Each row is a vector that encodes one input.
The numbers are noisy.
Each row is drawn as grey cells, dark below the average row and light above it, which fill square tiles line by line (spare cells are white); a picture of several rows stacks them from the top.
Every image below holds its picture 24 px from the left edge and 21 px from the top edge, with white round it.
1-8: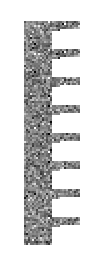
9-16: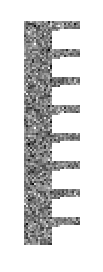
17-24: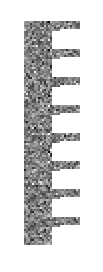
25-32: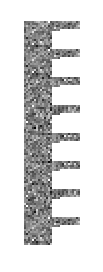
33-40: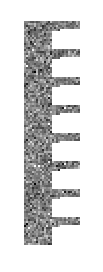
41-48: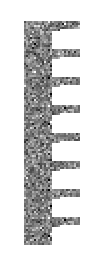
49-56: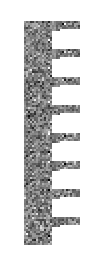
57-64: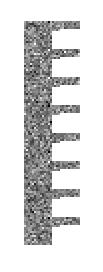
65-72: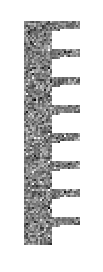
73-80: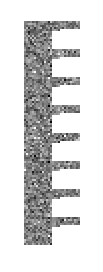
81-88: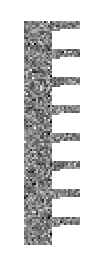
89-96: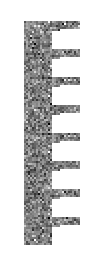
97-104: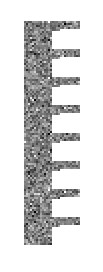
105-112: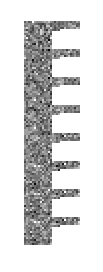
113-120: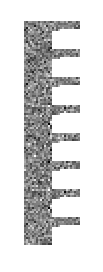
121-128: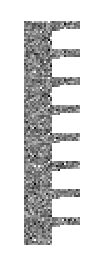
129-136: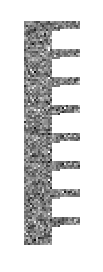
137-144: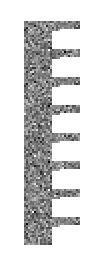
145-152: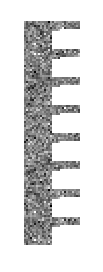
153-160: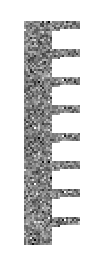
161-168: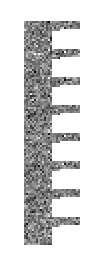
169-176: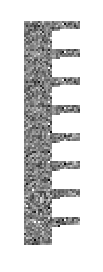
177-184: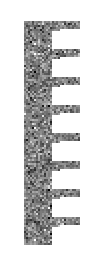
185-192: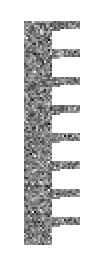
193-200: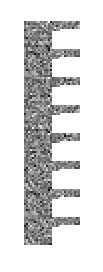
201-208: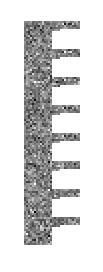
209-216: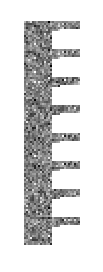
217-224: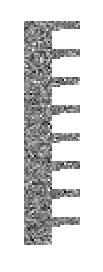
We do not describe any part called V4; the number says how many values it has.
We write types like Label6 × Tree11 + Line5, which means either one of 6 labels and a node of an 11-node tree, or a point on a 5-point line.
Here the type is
Bool × Circle5 × Line5 × List2(V4).
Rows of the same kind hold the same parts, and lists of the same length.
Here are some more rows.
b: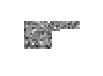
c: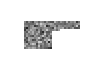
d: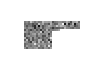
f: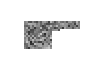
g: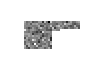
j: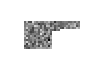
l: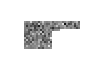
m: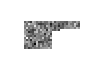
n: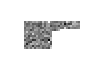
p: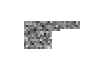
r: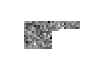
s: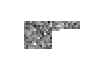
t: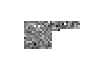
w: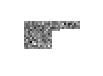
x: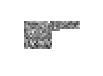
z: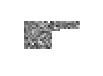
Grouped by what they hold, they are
b, c, f, g, m, s, t, w, z
d, l, p, x
j, n, r

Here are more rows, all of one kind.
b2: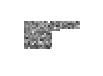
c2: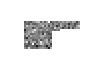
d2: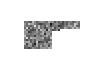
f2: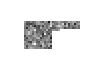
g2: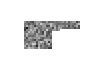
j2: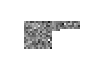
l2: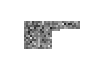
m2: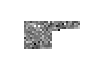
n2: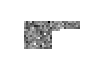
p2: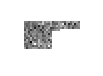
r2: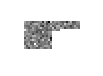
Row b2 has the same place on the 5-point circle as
c2 and m2.
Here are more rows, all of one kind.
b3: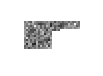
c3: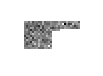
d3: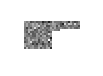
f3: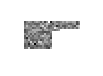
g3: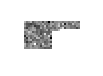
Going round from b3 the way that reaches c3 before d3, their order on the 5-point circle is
b3, c3, g3, d3, f3.
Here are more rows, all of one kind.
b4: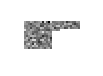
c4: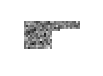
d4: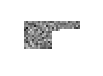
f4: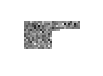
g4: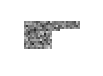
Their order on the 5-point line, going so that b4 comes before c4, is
f4, b4, g4, d4, c4.
